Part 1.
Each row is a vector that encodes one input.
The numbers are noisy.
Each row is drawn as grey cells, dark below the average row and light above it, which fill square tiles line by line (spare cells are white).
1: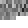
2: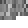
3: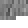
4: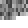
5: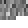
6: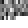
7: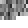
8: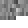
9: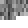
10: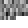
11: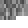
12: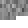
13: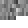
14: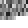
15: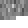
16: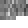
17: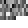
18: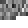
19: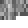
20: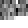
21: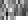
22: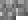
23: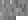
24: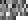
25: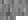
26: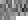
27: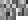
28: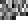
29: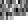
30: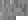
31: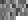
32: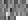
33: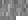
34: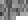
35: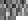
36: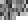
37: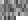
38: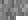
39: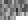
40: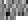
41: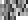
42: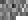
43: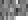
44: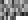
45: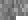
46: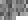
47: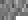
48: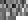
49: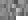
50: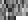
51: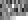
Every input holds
either a point on a 6-point circle, or a point on a 4-point line.
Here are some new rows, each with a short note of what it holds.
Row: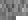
a point on a 6-point circle
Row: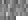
a point on a 4-point line
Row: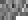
a point on a 6-point circle
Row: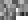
a point on a 4-point line
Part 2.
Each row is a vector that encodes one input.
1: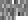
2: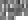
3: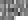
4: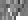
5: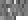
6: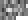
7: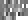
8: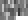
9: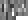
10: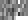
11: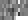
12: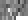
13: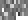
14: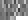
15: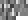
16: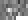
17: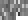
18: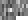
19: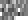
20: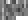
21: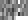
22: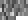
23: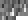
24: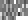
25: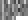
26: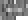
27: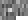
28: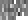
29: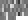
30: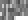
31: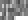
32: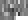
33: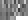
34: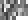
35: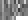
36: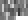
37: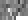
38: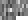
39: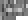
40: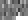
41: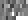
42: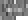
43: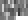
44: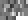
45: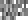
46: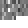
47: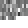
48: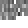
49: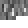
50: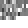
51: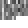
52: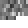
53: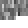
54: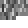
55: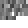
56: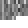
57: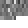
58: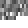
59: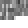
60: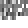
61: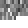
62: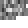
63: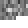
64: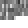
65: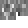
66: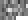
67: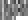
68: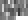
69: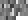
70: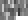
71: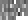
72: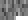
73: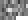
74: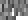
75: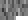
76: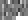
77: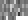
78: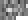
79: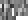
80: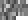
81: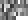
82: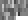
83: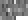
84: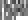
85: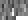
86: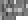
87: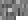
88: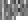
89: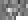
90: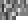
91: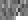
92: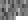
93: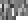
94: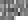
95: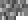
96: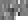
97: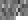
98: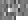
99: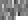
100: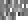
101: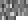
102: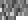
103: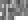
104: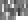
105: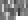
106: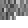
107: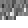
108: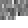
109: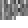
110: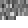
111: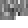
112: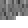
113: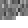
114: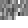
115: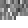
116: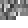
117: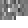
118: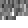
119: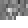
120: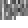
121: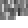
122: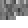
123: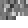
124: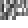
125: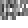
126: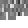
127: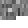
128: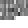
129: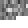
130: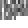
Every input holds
either a point on an 11-point circle, or four true/false values.
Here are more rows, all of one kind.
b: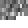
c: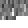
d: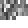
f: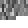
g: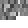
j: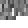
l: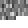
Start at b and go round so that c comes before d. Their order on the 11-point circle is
b, j, c, f, l, d, g.
